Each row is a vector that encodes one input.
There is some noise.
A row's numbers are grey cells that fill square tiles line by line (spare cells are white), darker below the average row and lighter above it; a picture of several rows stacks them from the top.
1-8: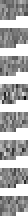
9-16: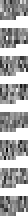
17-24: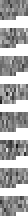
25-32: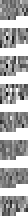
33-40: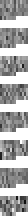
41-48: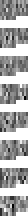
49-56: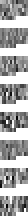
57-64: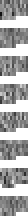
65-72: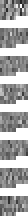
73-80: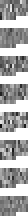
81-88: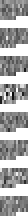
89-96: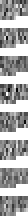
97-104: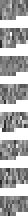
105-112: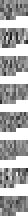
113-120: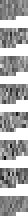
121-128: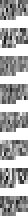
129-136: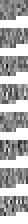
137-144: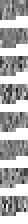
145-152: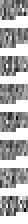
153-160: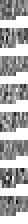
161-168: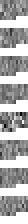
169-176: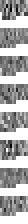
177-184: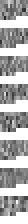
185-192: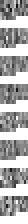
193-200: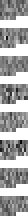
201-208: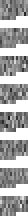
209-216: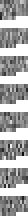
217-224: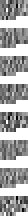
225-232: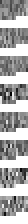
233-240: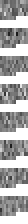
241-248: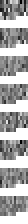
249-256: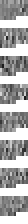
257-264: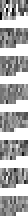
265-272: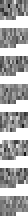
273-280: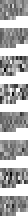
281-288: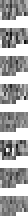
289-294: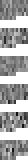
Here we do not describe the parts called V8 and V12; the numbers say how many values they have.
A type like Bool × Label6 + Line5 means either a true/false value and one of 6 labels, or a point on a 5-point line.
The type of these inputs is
Bool × (Tree11 + V12) × V8 + Circle6.
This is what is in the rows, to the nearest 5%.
About 10% of them hold a point on a 6-point circle. The rest hold a true/false value and a value of V8, together with either a node of an 11-node tree, or a value of V12.
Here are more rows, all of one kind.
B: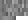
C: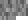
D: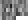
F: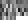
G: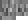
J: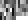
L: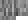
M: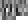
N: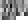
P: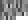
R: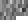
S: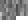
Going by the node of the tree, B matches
C and P.
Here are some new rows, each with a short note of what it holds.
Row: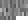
a true/false value, a value of V8 and a value of V12
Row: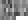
a node of an 11-node tree, a true/false value and a value of V8
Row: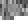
a point on a 6-point circle
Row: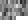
a point on a 6-point circle
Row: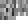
a node of an 11-node tree, a true/false value and a value of V8
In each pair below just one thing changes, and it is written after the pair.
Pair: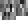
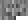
the value of V8
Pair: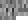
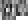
the value of V8
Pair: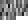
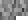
the node of the tree
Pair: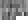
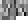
the true/false value
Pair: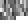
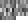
the value of V8
